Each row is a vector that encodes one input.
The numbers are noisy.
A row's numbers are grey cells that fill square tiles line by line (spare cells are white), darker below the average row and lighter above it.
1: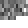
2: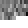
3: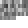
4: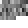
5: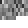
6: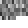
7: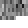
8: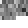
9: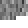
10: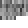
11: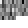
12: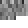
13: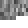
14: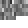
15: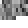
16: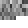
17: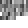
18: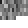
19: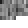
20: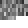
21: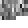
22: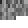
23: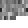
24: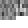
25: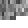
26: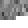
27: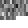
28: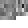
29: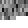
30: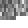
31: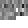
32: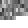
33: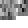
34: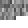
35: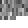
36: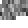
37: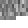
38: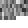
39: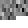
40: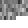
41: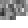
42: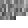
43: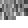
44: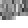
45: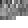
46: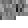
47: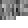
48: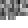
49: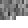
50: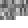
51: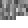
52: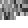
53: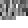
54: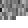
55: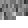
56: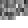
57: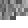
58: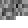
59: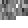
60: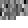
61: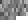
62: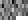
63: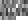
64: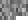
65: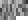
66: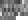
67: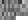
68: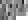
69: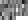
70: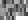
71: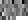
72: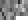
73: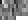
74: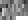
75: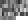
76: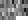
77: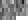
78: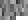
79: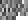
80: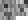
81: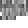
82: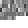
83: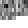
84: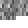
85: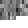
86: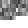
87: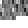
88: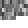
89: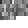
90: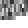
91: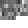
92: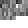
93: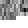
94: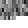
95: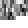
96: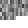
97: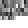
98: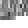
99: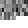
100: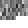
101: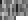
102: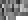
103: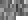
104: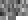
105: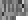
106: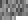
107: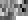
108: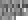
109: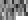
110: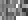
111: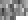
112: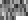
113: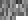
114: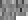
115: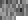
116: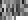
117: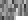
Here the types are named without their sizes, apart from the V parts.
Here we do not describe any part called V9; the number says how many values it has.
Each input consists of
a label, together with either a node of a tree, or a value of V9.
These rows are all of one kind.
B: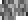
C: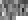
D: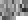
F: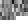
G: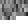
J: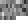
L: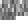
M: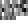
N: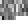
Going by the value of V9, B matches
D and N.
